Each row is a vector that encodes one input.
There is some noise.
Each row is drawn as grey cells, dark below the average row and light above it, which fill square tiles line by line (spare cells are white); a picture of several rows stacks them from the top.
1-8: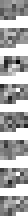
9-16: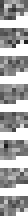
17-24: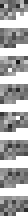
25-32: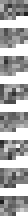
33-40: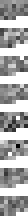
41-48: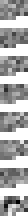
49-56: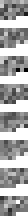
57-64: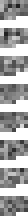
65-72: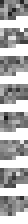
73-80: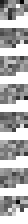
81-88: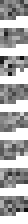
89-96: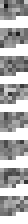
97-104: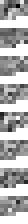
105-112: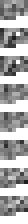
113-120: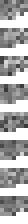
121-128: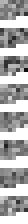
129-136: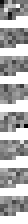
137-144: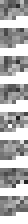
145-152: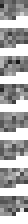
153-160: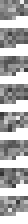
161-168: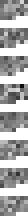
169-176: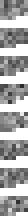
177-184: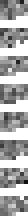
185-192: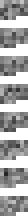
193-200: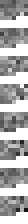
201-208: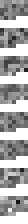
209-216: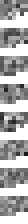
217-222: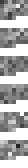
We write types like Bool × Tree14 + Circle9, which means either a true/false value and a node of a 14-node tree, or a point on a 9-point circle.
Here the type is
Label6.
